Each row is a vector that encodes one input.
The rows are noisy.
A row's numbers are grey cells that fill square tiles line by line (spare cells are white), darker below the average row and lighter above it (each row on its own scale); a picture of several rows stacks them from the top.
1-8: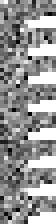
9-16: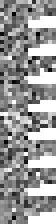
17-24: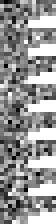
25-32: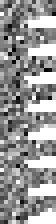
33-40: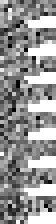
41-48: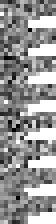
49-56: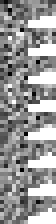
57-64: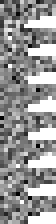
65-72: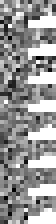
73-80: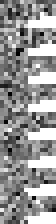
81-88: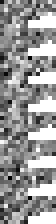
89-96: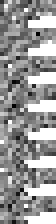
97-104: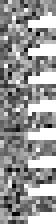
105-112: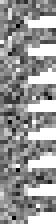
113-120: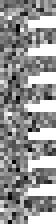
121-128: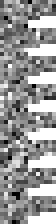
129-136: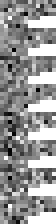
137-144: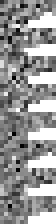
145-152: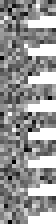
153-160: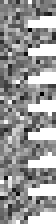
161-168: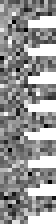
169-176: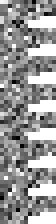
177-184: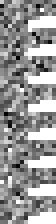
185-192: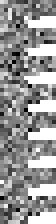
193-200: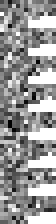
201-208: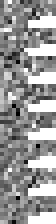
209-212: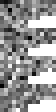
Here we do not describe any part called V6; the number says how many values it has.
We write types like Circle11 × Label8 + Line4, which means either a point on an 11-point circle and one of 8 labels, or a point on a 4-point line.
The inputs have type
Bool × (Line7 + V6) + Line5 × Line5.
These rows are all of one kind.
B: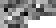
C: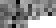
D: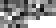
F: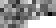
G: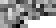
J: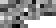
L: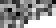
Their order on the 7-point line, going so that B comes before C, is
D, B, J, G, F, C, L.
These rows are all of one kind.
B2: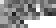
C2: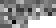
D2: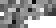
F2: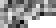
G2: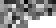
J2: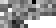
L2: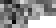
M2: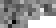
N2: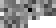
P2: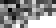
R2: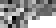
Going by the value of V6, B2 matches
G2 and P2.
